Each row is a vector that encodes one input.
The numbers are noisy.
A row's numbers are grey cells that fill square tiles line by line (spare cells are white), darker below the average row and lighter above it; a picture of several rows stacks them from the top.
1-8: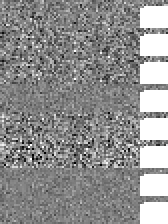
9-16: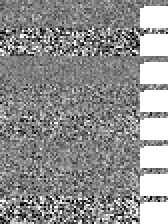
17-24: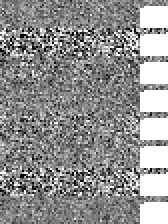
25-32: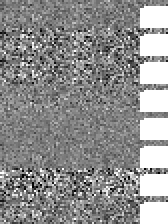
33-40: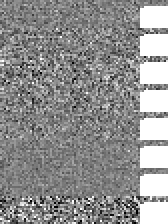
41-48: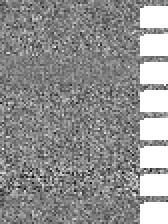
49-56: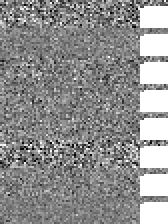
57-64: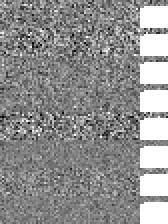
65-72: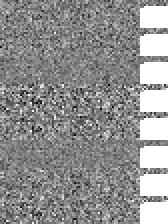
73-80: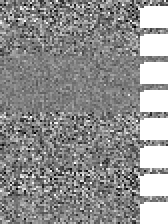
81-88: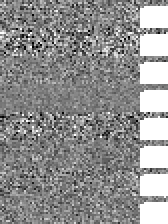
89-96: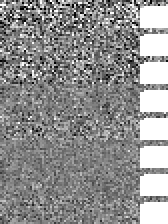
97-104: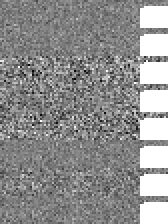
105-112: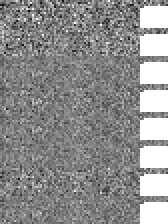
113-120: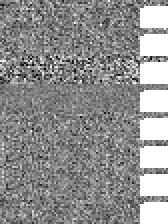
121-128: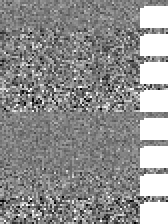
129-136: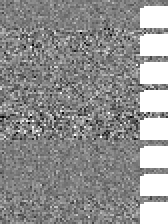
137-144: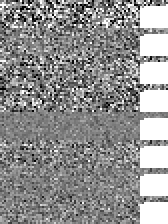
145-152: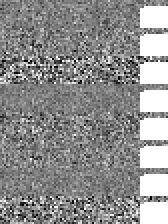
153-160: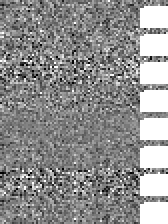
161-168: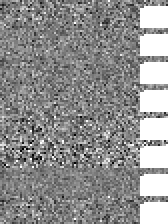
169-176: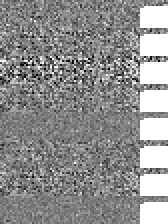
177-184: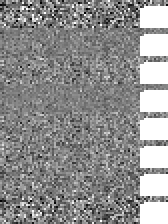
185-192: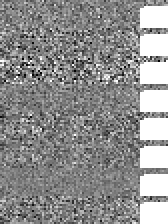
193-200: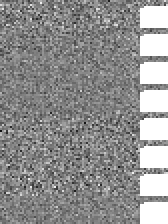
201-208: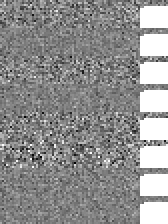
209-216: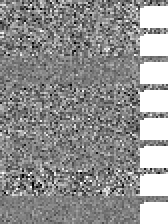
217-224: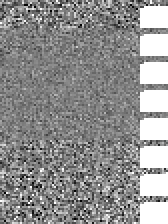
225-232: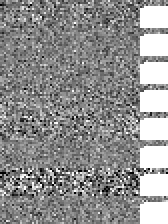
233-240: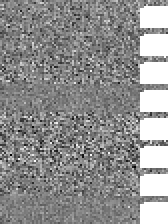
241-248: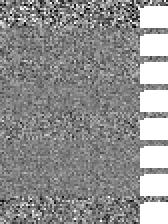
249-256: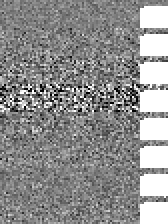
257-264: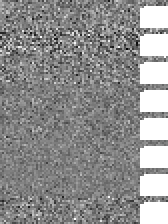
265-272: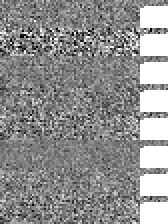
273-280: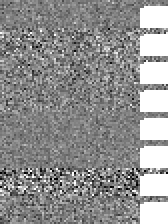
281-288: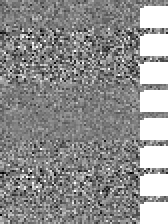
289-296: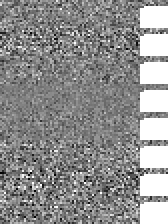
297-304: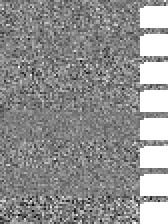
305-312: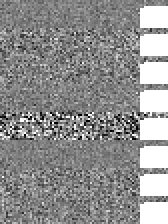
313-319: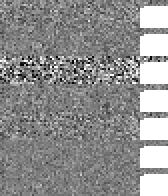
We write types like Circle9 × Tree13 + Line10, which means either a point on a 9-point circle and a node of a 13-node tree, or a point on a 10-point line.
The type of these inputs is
(Circle9 + Line11) × Line11 + List2(Line9).
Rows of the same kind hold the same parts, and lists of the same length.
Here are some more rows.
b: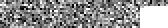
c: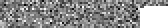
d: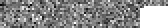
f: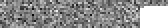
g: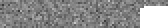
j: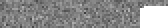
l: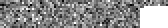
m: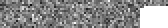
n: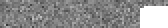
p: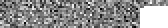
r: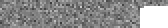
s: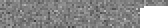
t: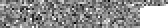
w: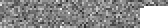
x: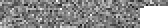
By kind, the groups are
b, f, g, l, s
c
d, j, m, n, r
p, t
w, x

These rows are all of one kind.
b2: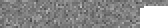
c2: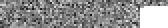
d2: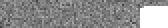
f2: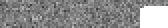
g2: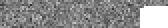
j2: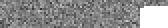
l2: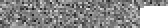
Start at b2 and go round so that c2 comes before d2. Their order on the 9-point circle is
b2, l2, g2, j2, c2, d2, f2.
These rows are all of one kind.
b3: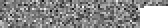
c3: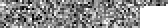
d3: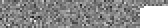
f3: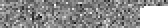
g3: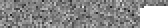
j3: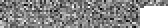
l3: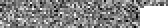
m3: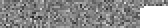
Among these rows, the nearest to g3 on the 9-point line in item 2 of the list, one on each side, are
d3 and j3.
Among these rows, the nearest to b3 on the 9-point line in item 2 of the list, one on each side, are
d3 and f3.
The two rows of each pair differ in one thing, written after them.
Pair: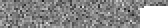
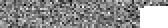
the place on the 9-point line in item 2 of the list
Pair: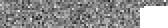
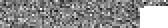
the place on the 9-point line in item 2 of the list
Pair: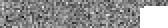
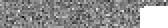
the place on the 9-point line in item 1 of the list
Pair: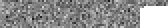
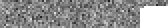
the place on the 9-point line in item 2 of the list
